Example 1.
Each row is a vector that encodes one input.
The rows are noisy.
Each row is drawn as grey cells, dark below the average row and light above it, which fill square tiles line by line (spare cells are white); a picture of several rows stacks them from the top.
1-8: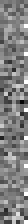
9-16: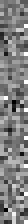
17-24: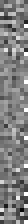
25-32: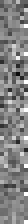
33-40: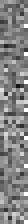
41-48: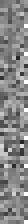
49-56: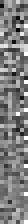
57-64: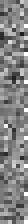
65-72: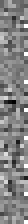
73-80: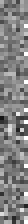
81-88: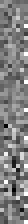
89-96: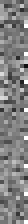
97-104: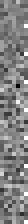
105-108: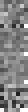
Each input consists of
a point on a 5-point circle and a true/false value.
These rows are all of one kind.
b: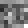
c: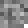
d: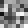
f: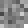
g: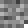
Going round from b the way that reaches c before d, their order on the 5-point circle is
b, f, c, d, g.
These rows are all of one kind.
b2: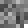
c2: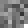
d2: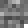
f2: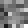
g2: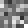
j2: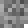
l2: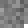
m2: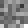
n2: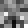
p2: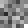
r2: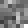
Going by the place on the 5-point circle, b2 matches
d2 and l2.
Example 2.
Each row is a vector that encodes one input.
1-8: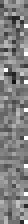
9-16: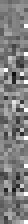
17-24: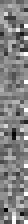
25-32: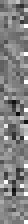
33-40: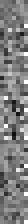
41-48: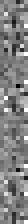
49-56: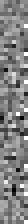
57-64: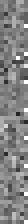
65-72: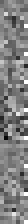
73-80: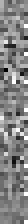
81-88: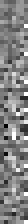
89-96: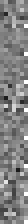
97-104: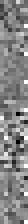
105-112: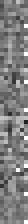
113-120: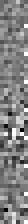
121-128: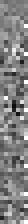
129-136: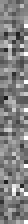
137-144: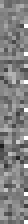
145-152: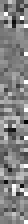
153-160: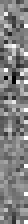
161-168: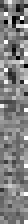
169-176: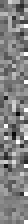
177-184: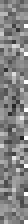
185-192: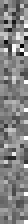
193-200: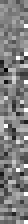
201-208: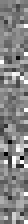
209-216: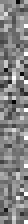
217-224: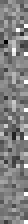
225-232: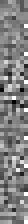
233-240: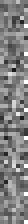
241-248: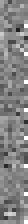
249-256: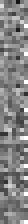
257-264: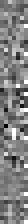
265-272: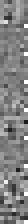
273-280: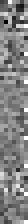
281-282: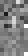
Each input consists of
either a point on a 5-point circle and a true/false value, or a fixed value.
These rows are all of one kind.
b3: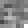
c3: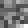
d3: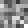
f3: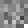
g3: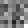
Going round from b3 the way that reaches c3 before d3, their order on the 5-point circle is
b3, f3, c3, d3, g3.
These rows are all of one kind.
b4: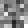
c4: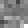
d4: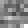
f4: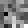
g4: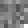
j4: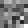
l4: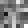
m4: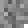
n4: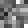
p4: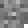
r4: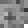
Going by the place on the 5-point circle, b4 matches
f4, j4, l4 and n4.
